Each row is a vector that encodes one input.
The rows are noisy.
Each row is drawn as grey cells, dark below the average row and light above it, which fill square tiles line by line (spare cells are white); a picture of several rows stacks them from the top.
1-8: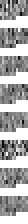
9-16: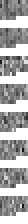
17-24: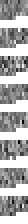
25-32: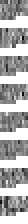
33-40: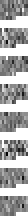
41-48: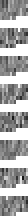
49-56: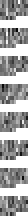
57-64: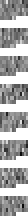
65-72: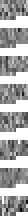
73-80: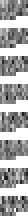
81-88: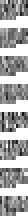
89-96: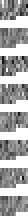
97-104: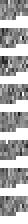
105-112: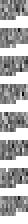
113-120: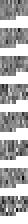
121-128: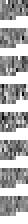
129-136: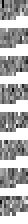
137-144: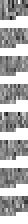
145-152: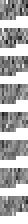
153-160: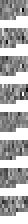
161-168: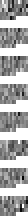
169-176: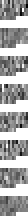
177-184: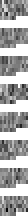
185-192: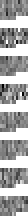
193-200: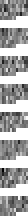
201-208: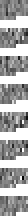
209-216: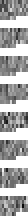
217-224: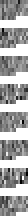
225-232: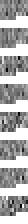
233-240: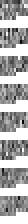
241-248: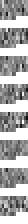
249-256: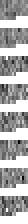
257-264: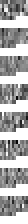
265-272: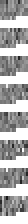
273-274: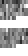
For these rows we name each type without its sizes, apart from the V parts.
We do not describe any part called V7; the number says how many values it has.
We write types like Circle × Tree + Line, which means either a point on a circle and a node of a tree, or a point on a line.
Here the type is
Bool × List(Line + V7).
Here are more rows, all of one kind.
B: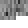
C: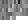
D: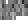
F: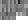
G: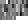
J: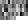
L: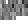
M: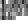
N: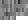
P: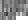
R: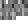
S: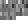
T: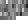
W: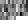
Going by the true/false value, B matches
C, F, N and P.
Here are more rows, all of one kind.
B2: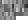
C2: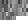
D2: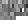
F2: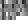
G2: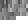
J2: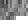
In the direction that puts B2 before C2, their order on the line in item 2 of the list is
B2, J2, D2, C2, F2, G2.
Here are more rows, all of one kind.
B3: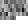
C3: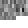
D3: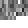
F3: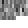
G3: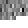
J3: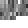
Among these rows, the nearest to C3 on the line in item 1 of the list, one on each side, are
D3 and F3.
